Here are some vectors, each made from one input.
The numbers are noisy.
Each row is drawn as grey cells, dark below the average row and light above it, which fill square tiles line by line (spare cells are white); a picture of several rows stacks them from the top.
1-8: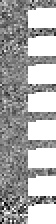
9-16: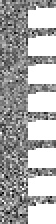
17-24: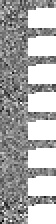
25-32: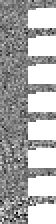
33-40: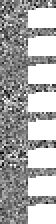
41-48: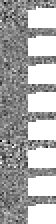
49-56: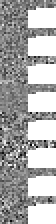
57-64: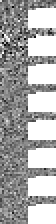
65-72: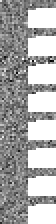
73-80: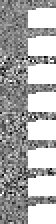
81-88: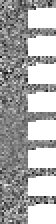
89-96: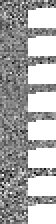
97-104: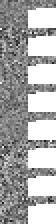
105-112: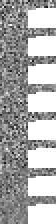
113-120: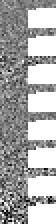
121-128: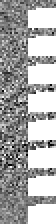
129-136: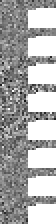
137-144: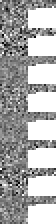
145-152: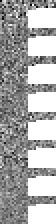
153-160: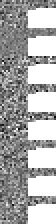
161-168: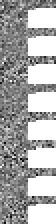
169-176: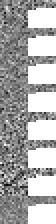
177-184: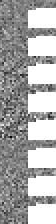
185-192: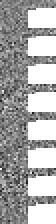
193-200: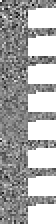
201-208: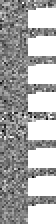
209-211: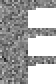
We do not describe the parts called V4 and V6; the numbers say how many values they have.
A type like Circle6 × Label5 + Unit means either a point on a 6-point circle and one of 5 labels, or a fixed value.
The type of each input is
(Bool × Label5 + Unit) × V4 + Line7 × V6.
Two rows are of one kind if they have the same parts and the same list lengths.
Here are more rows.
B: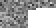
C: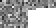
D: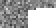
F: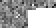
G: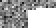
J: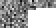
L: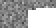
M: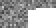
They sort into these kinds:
B, C, G
D, F, J
L, M

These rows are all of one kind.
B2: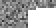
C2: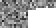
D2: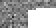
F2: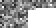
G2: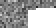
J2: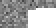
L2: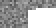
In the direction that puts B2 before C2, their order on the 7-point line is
G2, J2, D2, L2, F2, B2, C2.
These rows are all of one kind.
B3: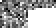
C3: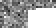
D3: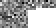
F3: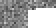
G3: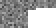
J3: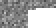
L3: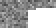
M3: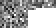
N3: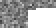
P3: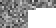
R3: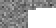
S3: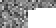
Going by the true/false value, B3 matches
R3 and S3.
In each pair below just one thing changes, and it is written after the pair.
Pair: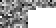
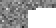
the true/false value
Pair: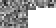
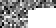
the label
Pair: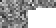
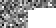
the label
